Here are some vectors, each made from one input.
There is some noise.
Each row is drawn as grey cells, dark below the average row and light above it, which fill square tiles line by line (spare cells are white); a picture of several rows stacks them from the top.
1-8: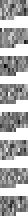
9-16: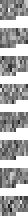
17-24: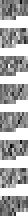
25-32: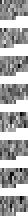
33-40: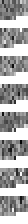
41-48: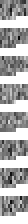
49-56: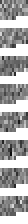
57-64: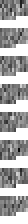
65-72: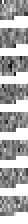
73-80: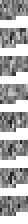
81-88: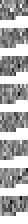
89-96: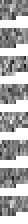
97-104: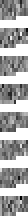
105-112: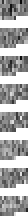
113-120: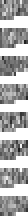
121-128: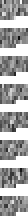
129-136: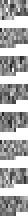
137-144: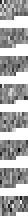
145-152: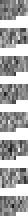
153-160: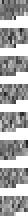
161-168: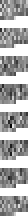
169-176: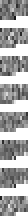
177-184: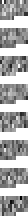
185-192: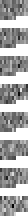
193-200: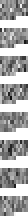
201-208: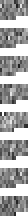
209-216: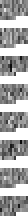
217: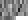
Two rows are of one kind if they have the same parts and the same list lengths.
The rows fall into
2 kinds.
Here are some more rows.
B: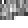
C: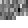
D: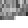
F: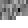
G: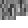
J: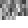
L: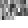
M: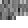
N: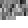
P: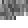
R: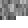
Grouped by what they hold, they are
B, C, D, F, M, P, R
G, J, L, N

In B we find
a point on a 10-point line and three true/false values.
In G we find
one of 10 labels and a point on a 10-point line.
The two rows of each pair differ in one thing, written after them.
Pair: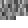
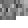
the place on the 10-point line
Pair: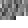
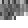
one of the three true/false values
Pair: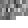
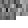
the place on the 10-point line
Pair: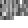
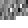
the place on the 10-point line
